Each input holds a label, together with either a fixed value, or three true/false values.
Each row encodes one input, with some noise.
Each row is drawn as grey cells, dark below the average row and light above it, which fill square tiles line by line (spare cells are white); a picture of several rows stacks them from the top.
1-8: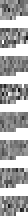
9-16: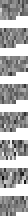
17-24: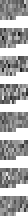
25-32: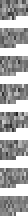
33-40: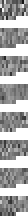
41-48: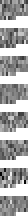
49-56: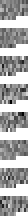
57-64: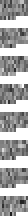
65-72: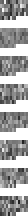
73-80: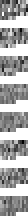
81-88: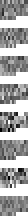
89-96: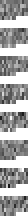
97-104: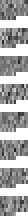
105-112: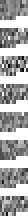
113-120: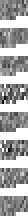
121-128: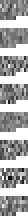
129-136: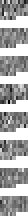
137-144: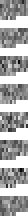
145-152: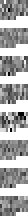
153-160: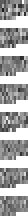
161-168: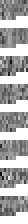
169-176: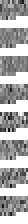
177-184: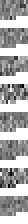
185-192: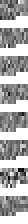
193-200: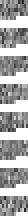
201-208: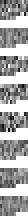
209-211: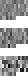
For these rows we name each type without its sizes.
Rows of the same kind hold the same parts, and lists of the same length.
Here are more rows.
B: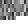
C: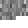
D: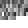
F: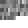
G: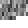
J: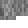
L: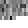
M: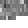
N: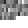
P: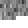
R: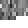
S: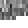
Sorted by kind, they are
B, D, J, M, P, S
C, F, G, L, N, R

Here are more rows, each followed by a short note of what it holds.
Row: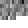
a label and three true/false values
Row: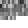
a label and three true/false values
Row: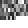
a label and three true/false values
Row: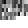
a label
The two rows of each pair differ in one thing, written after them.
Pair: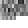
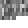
the label
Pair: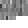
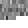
one of the three true/false values
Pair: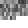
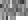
the label
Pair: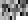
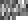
one of the three true/false values
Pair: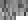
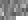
the label
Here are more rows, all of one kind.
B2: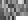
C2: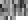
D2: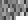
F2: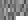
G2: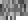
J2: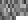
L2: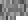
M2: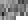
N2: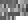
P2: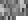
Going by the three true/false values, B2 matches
C2, G2, L2 and M2.
